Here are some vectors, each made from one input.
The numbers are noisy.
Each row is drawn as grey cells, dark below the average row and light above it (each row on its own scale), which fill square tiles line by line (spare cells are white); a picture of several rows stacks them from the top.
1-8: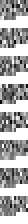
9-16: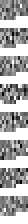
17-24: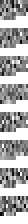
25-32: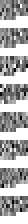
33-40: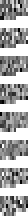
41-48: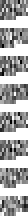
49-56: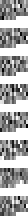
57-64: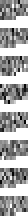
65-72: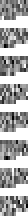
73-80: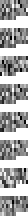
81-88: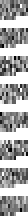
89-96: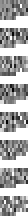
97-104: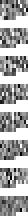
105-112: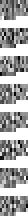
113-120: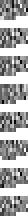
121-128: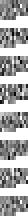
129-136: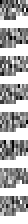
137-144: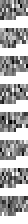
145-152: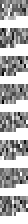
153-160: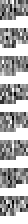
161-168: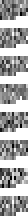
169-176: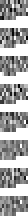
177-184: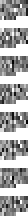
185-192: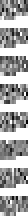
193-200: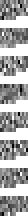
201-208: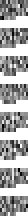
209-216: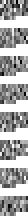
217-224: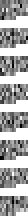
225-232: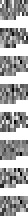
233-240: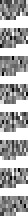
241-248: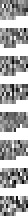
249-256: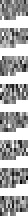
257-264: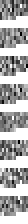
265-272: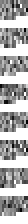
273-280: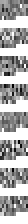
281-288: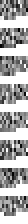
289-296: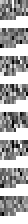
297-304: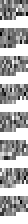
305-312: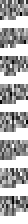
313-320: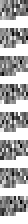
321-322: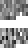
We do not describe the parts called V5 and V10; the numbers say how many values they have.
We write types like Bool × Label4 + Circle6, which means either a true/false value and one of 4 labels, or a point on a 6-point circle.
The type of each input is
(Bool × Bool × Bool × Bool + V5) × (Line11 + V10).
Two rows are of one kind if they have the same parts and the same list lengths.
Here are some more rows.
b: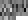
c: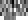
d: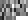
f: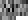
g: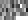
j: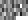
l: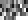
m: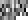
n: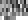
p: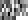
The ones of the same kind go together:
b
c, d, m, n, p
f
g, j, l

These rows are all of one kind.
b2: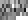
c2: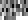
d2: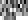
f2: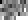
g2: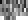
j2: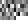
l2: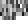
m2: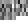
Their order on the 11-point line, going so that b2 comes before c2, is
m2, b2, j2, l2, d2, f2, c2, g2.
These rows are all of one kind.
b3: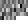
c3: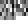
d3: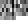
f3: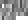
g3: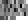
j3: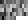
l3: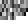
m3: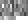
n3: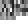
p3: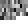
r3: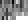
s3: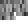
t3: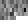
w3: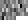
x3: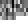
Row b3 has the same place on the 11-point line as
c3, d3, m3 and s3.
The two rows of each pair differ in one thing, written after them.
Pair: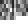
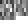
the place on the 11-point line
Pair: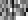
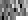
the place on the 11-point line
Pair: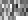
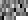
the value of V5
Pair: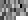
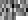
the value of V5
